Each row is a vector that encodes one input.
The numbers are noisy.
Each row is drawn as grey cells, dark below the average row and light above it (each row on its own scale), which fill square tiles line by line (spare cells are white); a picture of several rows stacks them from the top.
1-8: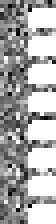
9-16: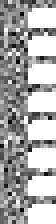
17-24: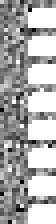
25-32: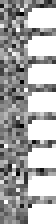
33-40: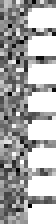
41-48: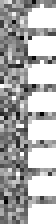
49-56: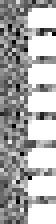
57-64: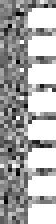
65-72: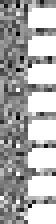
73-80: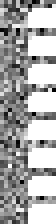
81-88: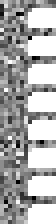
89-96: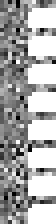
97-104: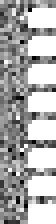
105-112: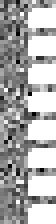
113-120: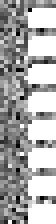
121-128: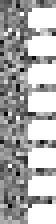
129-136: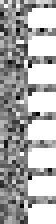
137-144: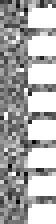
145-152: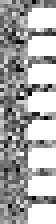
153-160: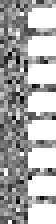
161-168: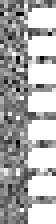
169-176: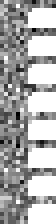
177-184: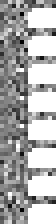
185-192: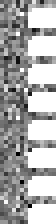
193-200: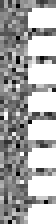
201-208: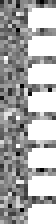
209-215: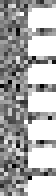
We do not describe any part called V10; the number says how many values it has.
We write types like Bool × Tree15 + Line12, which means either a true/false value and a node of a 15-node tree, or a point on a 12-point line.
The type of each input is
(Label6 × Label6 × Label6 + Unit) × V10.
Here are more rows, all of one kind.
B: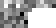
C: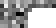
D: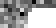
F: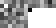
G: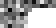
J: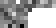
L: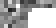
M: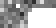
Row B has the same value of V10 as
G and M.
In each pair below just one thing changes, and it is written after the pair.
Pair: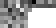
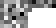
one of the three labels
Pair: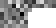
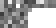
one of the three labels
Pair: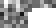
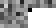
the value of V10
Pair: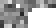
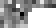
one of the three labels
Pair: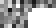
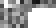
one of the three labels
